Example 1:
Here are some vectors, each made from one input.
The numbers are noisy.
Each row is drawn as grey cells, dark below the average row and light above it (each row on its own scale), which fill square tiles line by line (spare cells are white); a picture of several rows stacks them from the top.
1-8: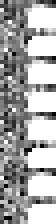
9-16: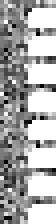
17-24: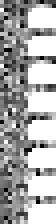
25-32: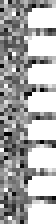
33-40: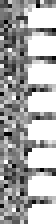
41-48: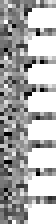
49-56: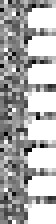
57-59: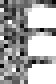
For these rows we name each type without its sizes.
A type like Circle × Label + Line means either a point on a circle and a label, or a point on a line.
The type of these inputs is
Line.
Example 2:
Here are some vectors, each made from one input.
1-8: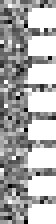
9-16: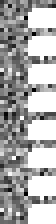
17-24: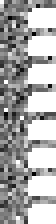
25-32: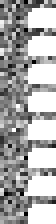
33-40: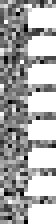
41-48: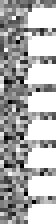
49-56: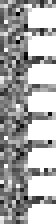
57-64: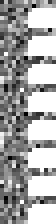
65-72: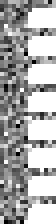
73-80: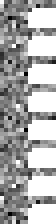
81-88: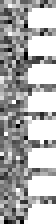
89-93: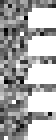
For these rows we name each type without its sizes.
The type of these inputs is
Label.
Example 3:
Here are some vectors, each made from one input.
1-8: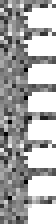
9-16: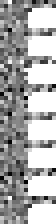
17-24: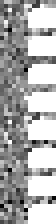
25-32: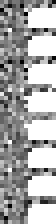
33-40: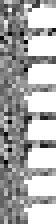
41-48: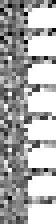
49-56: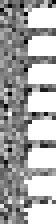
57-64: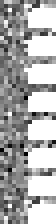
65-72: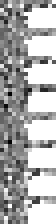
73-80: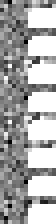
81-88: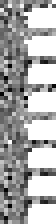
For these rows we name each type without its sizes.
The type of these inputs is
Bool × Bool × Bool.
